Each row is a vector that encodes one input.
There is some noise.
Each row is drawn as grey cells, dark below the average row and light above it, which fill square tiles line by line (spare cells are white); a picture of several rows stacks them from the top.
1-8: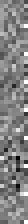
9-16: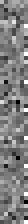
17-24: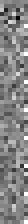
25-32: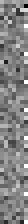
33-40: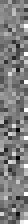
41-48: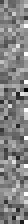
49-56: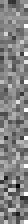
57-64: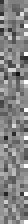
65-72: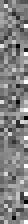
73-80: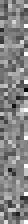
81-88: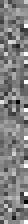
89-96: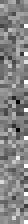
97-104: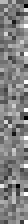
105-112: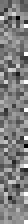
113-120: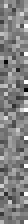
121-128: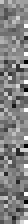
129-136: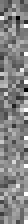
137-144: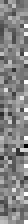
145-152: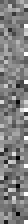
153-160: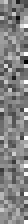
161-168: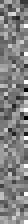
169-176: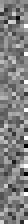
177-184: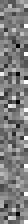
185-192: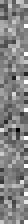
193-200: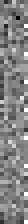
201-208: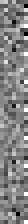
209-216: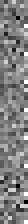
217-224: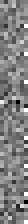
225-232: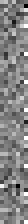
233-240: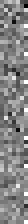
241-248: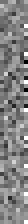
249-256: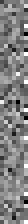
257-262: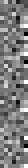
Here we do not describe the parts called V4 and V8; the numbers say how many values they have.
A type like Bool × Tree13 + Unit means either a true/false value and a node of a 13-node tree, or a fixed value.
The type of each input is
Bool × V4 + Tree11 × V8.
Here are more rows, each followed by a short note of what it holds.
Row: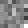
a node of an 11-node tree and a value of V8
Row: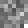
a node of an 11-node tree and a value of V8
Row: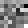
a true/false value and a value of V4
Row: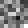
a true/false value and a value of V4
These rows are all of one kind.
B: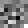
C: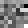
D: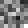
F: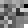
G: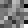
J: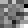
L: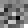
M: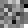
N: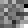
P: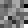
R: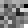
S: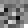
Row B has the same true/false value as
D, L and S.
